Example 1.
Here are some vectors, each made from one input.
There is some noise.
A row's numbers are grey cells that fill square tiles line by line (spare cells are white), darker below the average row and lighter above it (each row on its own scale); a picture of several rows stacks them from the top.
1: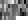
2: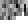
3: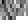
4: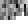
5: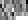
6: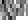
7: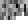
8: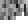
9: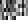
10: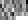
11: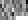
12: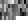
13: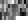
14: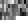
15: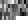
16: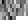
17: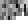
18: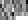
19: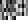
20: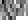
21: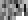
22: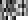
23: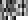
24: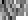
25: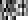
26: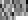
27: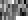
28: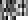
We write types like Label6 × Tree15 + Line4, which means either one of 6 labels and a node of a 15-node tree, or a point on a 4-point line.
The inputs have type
Label5.
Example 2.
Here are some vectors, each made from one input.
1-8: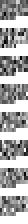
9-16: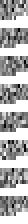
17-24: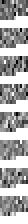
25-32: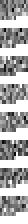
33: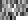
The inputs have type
Label7.
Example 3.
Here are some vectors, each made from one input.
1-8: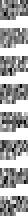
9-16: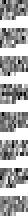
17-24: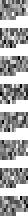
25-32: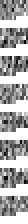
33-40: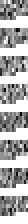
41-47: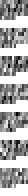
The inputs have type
Label10.
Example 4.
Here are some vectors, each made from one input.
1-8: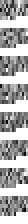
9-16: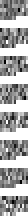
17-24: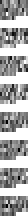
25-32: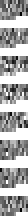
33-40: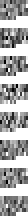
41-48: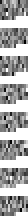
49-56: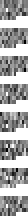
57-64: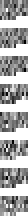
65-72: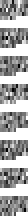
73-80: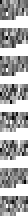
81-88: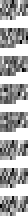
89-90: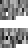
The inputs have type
Line10.
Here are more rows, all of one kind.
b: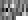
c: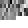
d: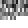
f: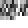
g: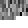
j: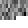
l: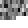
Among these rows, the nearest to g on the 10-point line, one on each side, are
b and c.
